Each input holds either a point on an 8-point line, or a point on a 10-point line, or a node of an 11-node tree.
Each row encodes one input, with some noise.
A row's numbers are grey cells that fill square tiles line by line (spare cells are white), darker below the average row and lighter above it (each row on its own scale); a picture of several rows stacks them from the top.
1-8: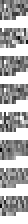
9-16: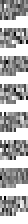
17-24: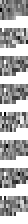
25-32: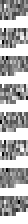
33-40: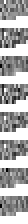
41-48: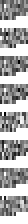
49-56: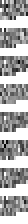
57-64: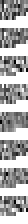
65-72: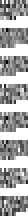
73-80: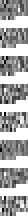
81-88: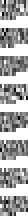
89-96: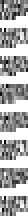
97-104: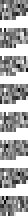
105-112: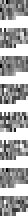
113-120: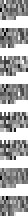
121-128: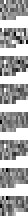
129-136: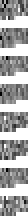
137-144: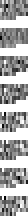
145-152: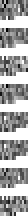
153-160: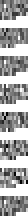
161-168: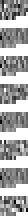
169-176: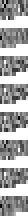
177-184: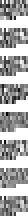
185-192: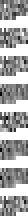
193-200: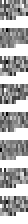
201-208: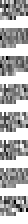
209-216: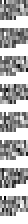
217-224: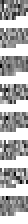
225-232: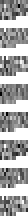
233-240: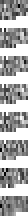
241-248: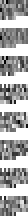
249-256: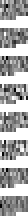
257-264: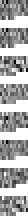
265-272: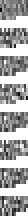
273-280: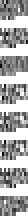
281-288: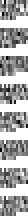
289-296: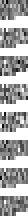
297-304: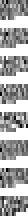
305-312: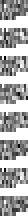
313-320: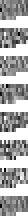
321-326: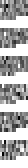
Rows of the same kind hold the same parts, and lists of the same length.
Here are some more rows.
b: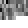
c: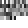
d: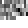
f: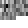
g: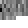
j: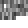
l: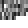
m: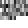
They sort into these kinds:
b, g
c, d, f, m
j, l

